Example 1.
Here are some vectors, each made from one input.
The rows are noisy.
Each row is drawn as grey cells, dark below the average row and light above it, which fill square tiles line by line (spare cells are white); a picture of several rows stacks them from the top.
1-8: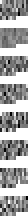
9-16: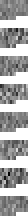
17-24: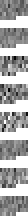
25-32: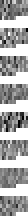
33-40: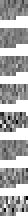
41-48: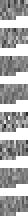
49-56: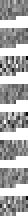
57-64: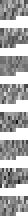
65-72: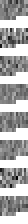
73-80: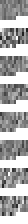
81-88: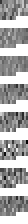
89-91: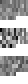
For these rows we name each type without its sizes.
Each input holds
a label and a true/false value.
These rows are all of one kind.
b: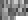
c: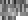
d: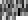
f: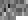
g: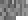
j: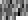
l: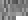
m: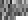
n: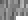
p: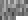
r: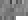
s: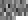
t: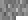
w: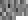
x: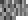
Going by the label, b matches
g, j, m and t.
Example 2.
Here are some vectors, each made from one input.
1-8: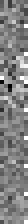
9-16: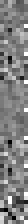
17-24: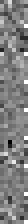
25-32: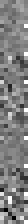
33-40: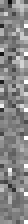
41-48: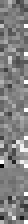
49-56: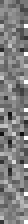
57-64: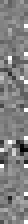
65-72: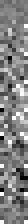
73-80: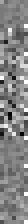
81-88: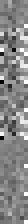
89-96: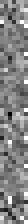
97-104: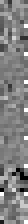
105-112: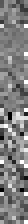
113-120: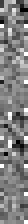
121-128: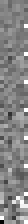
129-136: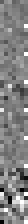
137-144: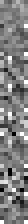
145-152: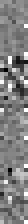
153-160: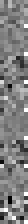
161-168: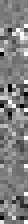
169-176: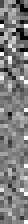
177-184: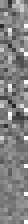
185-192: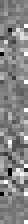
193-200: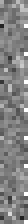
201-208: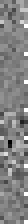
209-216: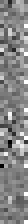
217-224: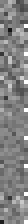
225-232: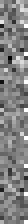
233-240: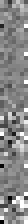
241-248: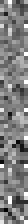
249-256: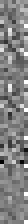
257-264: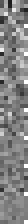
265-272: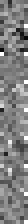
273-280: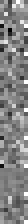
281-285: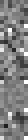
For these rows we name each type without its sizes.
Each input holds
a list of points on a circle.
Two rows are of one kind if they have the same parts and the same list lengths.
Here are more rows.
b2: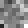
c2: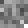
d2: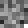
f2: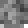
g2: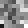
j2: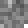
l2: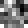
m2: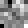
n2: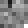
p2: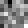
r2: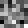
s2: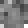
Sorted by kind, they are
b2, f2, m2, p2
c2, l2
d2, g2, j2, n2, r2, s2

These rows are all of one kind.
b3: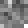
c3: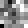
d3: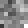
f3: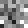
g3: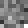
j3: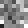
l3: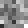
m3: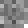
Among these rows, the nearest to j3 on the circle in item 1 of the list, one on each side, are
b3 and m3.
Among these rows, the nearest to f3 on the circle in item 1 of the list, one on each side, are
c3 and d3.
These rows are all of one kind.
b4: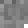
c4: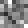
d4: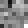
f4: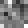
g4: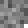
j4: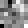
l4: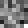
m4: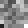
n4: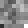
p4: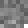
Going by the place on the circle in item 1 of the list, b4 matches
c4, d4, g4 and m4.
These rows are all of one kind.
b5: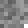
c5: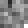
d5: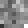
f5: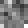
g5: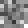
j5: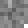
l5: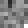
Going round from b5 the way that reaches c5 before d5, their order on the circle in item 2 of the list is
b5, l5, j5, c5, g5, d5, f5.
